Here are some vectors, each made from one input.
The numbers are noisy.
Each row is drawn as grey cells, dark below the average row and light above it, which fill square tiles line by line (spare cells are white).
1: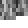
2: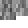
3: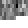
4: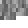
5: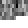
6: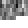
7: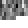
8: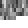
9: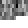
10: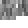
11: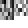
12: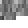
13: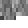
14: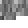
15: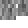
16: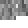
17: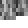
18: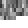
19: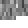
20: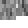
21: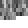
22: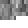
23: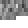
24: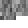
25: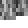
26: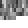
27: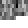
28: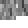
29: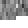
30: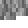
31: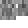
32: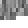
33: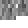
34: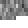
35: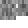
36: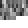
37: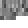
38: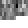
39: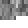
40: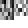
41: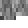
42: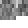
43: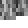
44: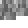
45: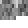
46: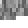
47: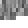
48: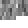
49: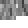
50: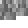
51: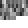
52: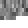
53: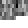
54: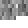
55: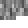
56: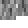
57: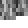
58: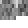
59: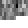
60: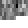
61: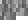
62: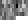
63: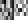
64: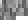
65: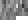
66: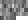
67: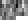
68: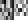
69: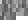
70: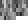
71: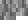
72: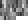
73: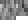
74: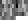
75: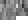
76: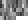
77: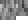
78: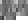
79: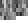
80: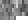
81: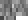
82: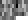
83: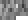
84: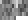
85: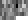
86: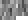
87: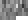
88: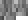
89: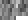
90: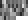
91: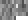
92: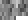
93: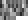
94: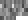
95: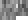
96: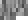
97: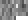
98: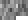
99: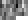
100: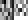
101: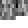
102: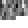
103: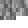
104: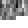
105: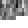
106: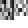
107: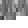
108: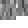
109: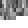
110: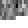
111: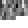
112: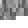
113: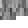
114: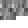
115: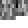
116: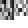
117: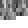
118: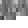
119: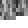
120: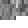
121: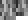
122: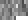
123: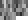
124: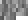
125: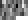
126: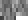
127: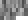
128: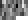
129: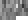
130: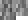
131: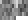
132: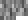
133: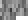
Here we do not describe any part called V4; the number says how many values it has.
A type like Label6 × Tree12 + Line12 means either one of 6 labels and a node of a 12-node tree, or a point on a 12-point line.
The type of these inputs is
List2(Bool × V4).
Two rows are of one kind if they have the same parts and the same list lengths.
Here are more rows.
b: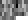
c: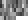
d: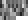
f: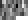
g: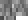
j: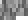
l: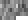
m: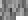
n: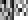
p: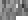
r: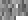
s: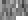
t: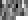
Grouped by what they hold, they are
b, c, d, f, t
g, j, l, m, p, r, s
n

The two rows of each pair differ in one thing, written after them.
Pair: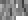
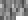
the true/false value in item 1 of the list
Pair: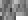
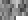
the true/false value in item 1 of the list
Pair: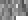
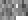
the true/false value in item 2 of the list
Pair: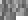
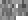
the true/false value in item 1 of the list
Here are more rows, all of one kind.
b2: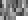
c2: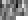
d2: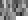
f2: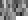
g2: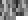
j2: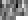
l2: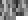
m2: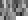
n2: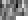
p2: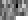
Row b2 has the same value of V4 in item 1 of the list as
c2, j2 and n2.
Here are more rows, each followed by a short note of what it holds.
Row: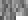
a list of two items
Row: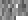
a list of two items
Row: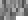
a list of two items
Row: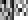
the empty list
